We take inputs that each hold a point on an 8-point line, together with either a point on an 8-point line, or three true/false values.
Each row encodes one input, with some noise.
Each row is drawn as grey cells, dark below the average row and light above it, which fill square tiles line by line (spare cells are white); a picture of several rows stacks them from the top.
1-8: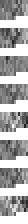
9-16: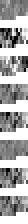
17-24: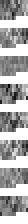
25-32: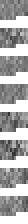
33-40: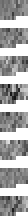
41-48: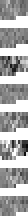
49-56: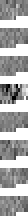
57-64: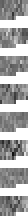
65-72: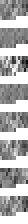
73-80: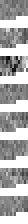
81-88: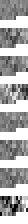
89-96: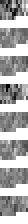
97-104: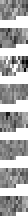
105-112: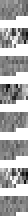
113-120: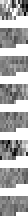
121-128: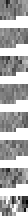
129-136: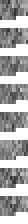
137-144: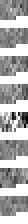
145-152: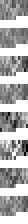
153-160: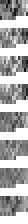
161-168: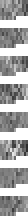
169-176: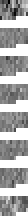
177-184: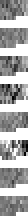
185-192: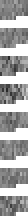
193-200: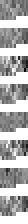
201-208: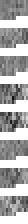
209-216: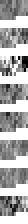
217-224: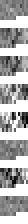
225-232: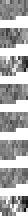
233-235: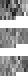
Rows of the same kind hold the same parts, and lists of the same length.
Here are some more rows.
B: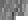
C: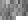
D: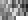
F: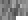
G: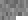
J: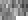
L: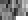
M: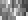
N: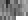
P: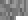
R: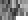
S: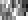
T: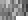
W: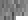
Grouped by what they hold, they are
B, D, G, J, M, N, S, W
C, F, L, P, R, T

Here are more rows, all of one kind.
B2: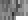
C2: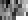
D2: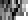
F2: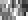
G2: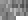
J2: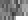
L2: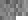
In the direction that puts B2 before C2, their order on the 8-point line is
F2, D2, J2, B2, G2, L2, C2.
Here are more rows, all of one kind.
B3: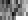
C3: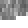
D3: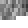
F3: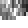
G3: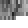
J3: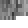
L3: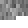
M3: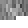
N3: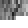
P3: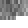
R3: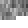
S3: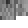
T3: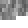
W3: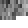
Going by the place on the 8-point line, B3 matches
G3, J3 and R3.
